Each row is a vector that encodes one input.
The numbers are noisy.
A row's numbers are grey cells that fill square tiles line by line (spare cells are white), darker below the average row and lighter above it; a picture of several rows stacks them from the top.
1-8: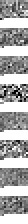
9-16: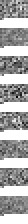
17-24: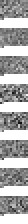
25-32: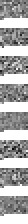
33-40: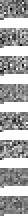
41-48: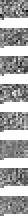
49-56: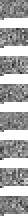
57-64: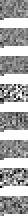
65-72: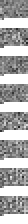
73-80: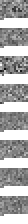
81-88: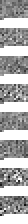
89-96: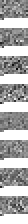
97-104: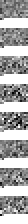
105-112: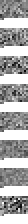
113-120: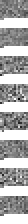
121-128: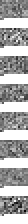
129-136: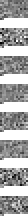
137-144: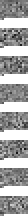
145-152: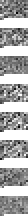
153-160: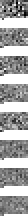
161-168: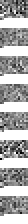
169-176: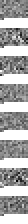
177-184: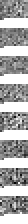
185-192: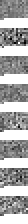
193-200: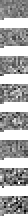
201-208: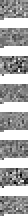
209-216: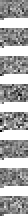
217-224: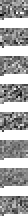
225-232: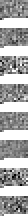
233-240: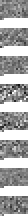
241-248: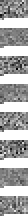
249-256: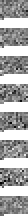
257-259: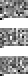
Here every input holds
five true/false values.
